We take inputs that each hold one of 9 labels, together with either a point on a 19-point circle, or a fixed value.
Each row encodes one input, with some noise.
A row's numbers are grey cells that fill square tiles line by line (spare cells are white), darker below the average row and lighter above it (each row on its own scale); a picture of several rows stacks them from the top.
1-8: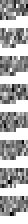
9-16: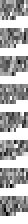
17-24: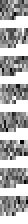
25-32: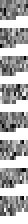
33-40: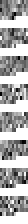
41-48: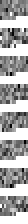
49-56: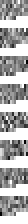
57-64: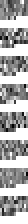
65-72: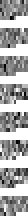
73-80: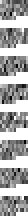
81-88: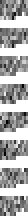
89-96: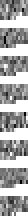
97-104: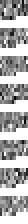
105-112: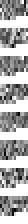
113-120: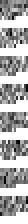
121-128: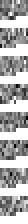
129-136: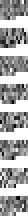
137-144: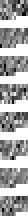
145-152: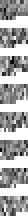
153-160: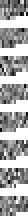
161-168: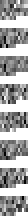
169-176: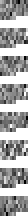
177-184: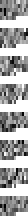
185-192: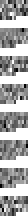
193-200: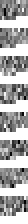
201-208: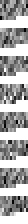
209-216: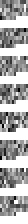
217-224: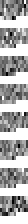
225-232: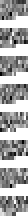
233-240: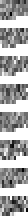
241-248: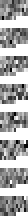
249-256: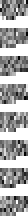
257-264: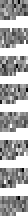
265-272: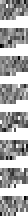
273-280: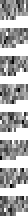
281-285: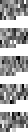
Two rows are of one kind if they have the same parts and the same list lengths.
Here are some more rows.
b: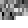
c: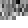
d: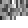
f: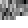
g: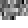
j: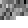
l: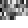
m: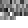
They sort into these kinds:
b, g, l
c, d, f, j, m

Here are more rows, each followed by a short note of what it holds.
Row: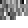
one of 9 labels
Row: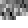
one of 9 labels
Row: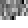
one of 9 labels
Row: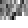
one of 9 labels
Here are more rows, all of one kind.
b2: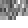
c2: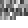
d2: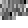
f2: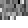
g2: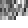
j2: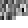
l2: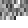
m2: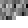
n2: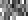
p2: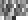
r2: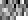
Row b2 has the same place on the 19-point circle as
c2, g2, l2 and m2.
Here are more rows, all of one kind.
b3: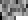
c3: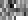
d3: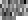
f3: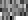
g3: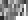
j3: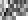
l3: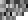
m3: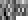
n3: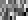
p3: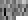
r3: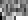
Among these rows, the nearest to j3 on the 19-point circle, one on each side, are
m3 and p3.
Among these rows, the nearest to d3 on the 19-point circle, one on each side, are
n3 and r3.
